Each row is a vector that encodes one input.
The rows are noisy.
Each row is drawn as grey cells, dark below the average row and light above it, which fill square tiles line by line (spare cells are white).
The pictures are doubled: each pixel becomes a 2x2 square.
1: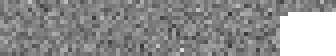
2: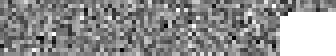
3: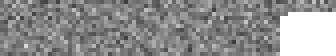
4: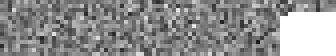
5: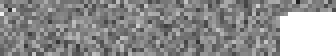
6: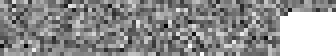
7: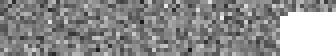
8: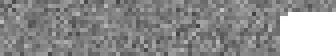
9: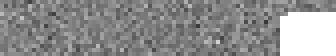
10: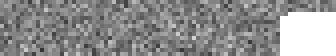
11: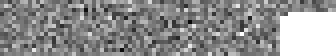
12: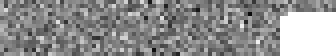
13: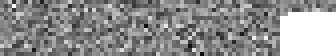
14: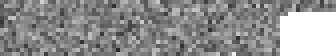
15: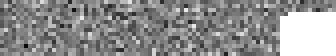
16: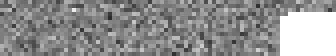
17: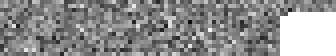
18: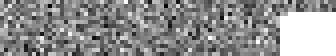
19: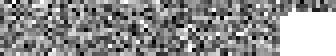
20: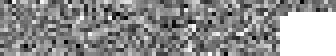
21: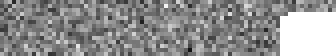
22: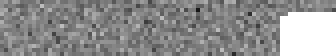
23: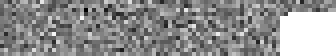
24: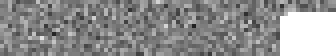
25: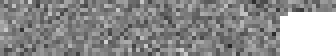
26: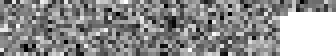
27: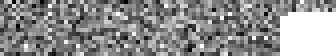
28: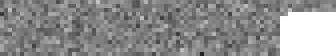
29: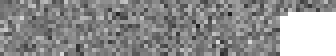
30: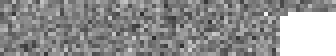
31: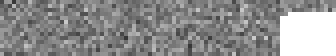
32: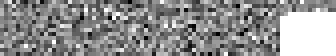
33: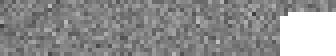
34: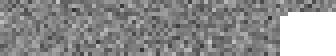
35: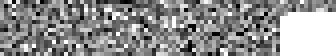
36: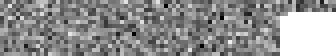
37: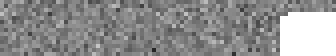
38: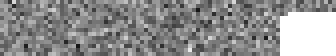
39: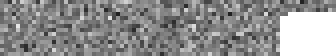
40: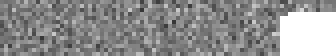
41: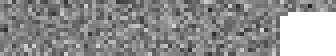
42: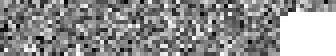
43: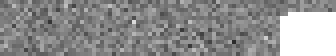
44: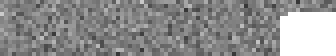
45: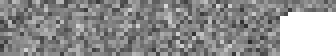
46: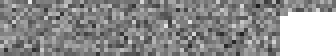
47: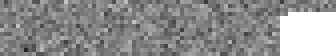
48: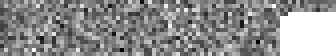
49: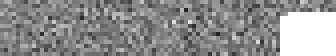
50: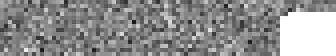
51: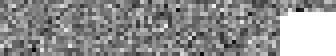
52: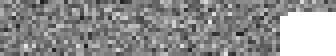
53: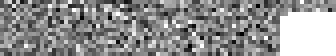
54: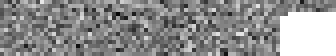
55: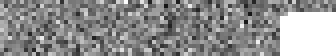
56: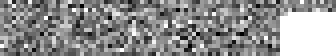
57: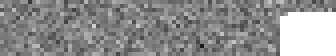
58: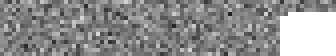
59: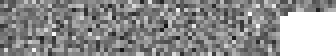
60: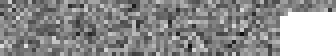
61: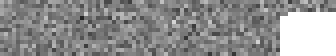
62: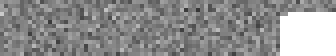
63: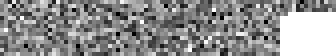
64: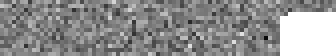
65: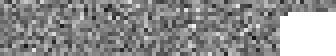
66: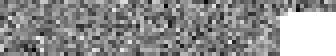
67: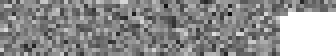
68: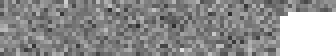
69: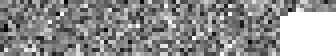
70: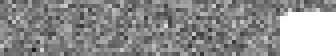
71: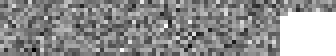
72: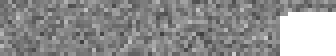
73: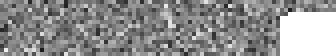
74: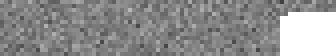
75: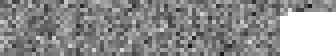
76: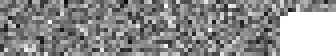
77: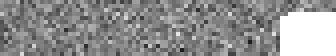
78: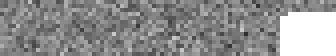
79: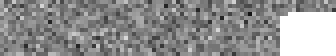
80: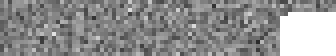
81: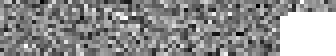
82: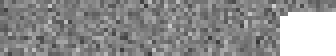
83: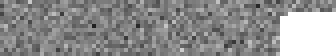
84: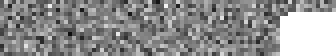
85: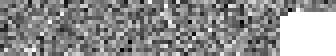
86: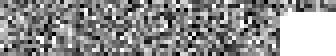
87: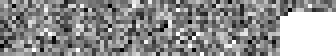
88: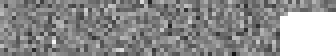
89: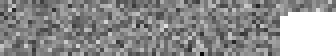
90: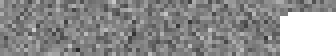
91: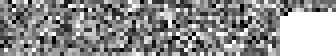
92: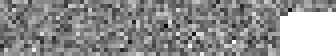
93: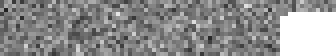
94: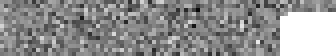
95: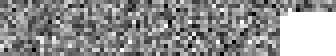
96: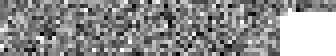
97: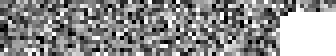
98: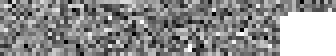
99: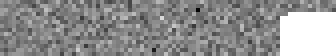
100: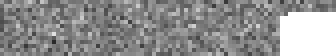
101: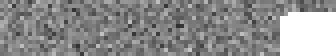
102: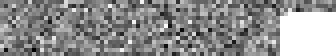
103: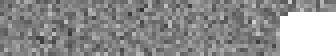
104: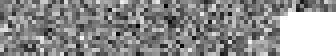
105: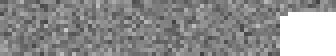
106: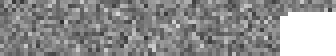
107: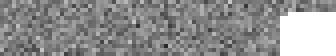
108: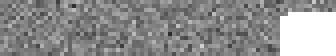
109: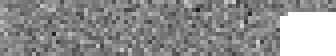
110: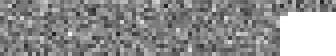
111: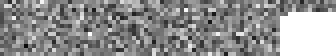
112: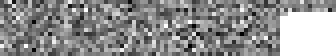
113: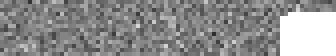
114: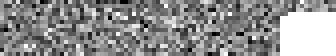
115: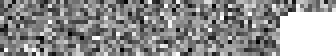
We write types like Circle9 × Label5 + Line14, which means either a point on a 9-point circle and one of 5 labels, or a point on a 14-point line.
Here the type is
Bool × (Line5 + Line7).
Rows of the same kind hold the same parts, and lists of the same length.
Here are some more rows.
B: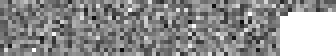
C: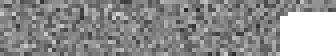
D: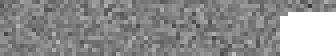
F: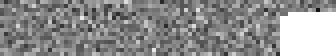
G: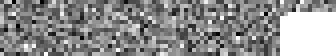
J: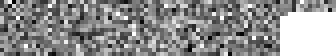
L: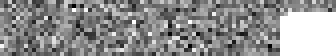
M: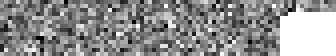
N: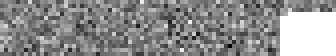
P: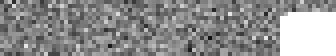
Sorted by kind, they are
B, C, L, M, N
D, F, G, J, P

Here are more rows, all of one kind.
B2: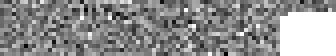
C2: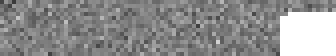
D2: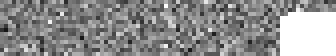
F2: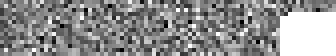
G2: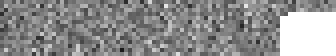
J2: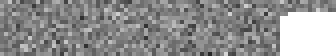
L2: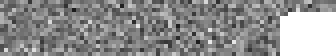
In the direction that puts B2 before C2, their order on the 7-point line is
J2, G2, B2, D2, F2, L2, C2.
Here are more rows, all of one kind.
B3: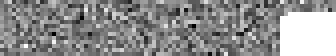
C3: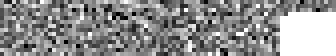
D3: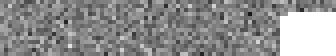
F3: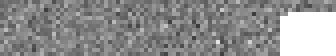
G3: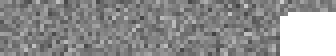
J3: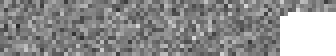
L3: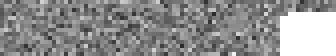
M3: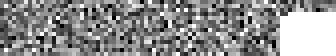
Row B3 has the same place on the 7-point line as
G3 and L3.
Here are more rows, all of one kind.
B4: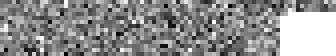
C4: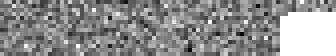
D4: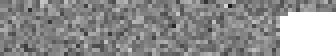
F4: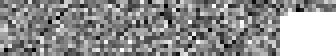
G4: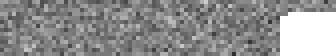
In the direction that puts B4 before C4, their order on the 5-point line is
F4, D4, B4, G4, C4.
